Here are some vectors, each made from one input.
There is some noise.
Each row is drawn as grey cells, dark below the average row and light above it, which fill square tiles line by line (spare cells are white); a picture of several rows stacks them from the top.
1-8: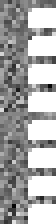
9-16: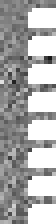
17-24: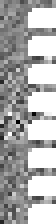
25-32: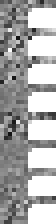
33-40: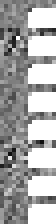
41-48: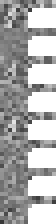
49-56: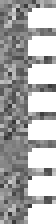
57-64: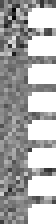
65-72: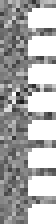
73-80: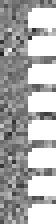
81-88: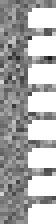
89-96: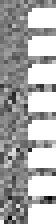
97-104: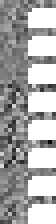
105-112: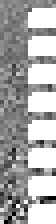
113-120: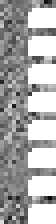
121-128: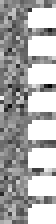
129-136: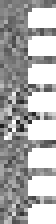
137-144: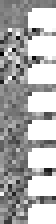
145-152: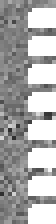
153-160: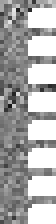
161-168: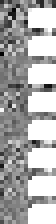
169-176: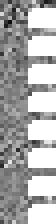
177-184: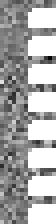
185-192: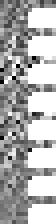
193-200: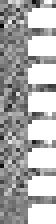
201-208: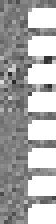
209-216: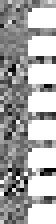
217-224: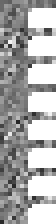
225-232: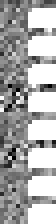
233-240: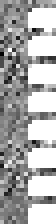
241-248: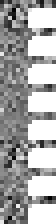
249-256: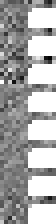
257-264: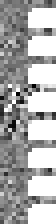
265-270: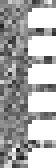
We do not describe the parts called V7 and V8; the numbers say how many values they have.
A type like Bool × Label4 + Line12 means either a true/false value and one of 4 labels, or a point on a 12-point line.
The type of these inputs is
Bool × (Tree9 + V7) + Line5 × V8.
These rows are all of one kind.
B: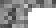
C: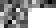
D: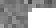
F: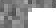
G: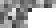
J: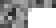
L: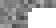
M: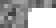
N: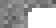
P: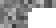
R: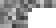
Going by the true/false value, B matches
G and N.
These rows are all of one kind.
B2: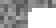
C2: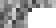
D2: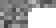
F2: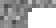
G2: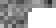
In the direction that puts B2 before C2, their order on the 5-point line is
B2, F2, G2, D2, C2.
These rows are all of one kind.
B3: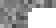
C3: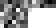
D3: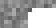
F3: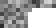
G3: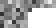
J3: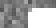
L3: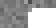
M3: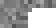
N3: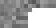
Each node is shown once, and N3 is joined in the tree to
M3.
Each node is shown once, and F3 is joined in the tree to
D3, L3 and M3.
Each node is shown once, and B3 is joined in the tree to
M3.
